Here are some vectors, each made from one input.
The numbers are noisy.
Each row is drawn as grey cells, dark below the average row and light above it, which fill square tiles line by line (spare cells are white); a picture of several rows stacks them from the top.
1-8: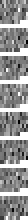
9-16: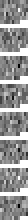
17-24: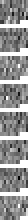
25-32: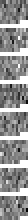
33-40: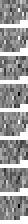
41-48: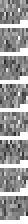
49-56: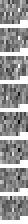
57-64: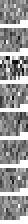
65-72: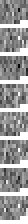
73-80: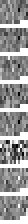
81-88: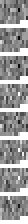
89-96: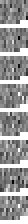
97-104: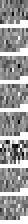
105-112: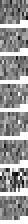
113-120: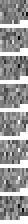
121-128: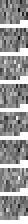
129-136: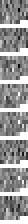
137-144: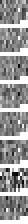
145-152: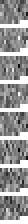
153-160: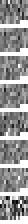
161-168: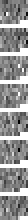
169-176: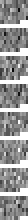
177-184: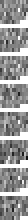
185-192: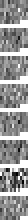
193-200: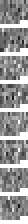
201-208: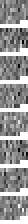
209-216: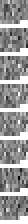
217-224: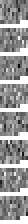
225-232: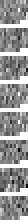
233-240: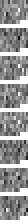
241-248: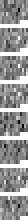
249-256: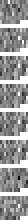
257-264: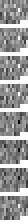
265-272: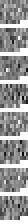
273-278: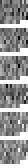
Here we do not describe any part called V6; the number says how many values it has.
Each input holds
a list of up to two items, each a true/false value and a value of V6.
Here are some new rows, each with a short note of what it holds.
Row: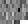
a list of two items
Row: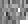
a list of one item
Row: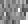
a list of one item
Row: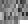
a list of two items
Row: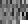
a list of two items
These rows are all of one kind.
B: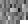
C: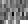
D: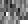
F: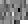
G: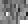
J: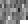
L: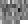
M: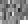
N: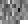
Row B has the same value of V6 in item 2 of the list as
D and G.
